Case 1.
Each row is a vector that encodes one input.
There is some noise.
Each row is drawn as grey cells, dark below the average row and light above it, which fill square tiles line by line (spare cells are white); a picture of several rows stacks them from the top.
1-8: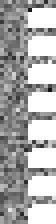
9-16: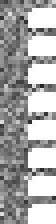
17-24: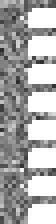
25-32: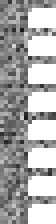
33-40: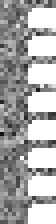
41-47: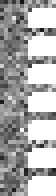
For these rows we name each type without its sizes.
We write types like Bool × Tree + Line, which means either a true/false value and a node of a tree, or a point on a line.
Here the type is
Line × Line.
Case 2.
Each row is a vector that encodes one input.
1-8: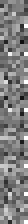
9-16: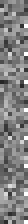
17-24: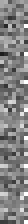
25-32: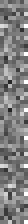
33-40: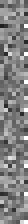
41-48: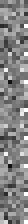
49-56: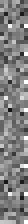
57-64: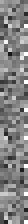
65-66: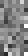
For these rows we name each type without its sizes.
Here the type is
Bool × Bool × Bool × Bool.
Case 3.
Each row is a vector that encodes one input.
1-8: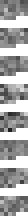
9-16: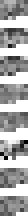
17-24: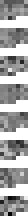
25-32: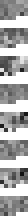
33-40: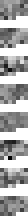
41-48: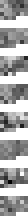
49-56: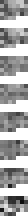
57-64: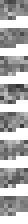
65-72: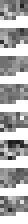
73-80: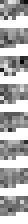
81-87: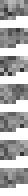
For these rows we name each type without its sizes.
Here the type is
Circle.
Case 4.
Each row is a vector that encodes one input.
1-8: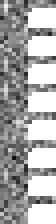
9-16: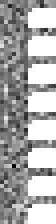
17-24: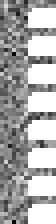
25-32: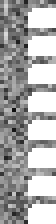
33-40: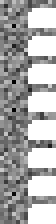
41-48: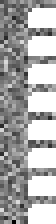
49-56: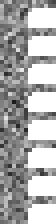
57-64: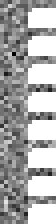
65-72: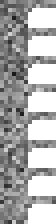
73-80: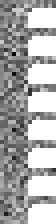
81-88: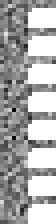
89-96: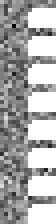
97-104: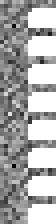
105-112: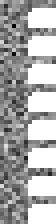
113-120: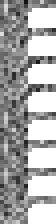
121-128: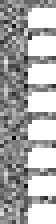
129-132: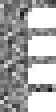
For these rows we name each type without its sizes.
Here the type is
Circle.
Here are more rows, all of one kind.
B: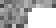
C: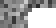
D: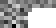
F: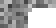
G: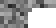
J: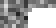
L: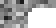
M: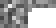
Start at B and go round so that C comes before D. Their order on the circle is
B, L, C, D, G, F, J, M.
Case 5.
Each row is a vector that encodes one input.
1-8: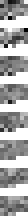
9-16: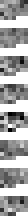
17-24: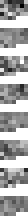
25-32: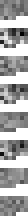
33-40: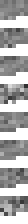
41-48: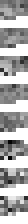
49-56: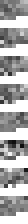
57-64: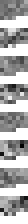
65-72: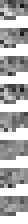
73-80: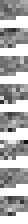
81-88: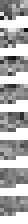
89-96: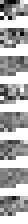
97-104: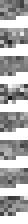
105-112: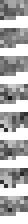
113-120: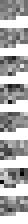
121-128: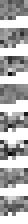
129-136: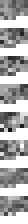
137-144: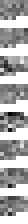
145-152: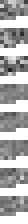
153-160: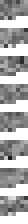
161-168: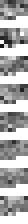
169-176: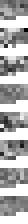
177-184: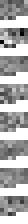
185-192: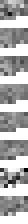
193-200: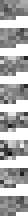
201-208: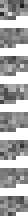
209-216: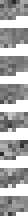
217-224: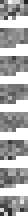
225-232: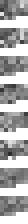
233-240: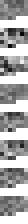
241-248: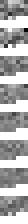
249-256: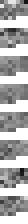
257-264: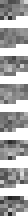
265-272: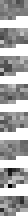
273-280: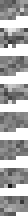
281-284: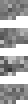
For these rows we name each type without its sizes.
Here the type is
Circle.
